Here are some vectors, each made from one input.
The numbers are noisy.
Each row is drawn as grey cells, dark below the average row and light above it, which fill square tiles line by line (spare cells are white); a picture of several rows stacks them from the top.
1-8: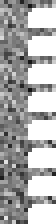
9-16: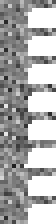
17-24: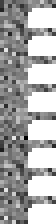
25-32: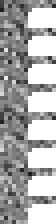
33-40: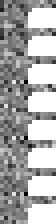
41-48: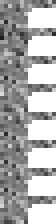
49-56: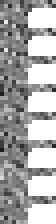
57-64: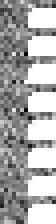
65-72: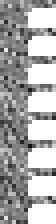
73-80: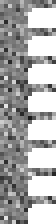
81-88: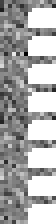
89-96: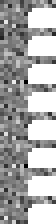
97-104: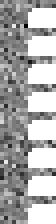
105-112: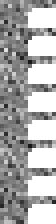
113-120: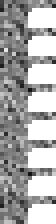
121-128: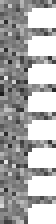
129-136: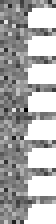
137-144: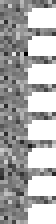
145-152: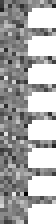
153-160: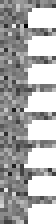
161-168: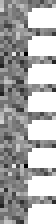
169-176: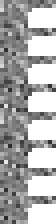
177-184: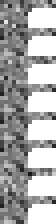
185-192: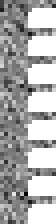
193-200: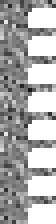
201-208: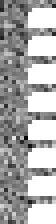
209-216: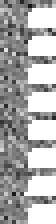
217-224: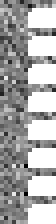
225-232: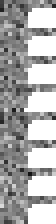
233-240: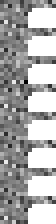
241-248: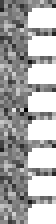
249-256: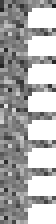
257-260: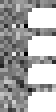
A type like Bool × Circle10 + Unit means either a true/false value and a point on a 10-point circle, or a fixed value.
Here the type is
Bool × Bool × Bool.
